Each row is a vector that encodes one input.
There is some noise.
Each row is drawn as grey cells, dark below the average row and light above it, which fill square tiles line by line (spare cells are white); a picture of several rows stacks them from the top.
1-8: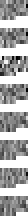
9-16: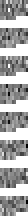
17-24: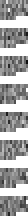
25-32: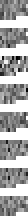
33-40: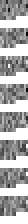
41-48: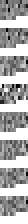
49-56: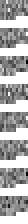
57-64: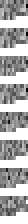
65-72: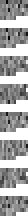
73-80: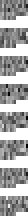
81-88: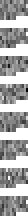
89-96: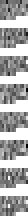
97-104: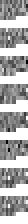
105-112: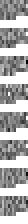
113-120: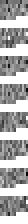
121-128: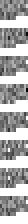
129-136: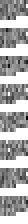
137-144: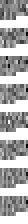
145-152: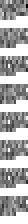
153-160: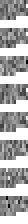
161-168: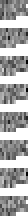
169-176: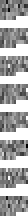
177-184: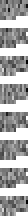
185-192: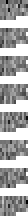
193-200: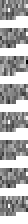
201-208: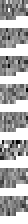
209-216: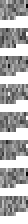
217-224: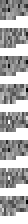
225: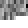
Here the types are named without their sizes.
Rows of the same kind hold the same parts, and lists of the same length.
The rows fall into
3 kinds.
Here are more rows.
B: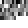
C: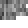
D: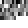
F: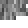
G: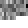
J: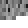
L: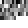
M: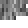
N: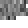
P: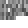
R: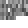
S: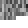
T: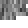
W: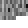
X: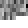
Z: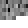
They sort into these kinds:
B, D, L
C, F, J, M, N, S, T, W, Z
G, P, R, X

